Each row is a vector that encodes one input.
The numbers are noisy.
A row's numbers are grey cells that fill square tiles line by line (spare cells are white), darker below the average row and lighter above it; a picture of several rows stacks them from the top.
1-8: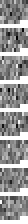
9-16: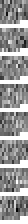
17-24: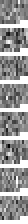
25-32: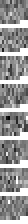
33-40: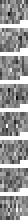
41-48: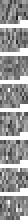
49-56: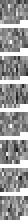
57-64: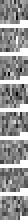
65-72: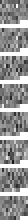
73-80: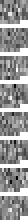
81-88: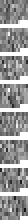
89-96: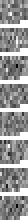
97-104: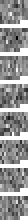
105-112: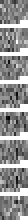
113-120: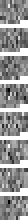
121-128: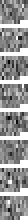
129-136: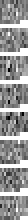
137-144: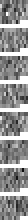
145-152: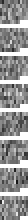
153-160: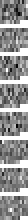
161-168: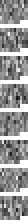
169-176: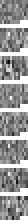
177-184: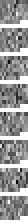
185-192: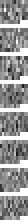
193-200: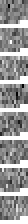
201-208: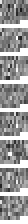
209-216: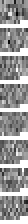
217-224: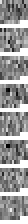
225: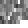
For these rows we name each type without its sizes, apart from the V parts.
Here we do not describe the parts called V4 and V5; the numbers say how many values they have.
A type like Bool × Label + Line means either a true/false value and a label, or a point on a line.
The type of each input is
(Bool × Bool × Bool × V4 + Label × Line) × (Line + V5).
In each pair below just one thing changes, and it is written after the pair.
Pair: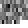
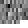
the place on the line
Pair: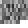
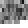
the label
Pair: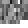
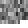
the value of V5
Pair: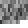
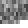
the place on the line
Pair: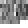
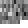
the value of V5
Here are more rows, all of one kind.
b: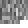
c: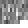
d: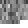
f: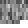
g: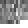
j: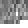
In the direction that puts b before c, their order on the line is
d, f, b, c, j, g.
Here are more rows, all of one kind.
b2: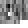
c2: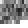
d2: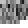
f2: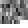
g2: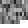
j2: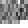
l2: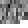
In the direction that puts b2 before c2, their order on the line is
g2, j2, l2, b2, d2, c2, f2.
